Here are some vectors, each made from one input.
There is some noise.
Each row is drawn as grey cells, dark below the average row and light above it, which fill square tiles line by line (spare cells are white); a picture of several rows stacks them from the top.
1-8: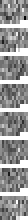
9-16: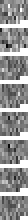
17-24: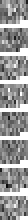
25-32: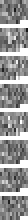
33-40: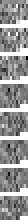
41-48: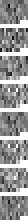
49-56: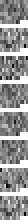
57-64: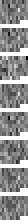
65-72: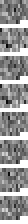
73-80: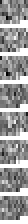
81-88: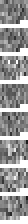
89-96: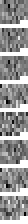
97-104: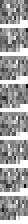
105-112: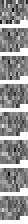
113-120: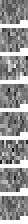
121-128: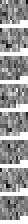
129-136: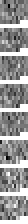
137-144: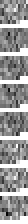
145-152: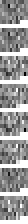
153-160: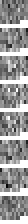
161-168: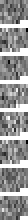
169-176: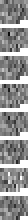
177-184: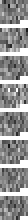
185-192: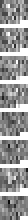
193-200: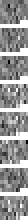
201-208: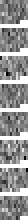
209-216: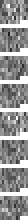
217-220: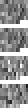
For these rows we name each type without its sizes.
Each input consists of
either a node of a tree, or a list of points on a line.
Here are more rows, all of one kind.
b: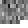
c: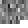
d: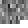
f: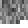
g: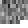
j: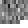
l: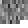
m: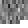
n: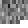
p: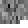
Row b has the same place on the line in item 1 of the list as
c, d and j.
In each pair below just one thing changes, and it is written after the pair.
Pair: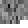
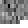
the place on the line in item 2 of the list
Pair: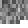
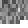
the place on the line in item 2 of the list
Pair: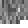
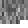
the place on the line in item 1 of the list
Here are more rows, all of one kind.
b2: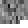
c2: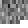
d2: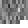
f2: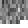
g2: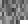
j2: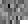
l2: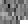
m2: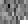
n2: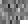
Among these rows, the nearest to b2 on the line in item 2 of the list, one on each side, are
f2 and g2.
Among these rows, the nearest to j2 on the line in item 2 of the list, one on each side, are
f2 and n2.
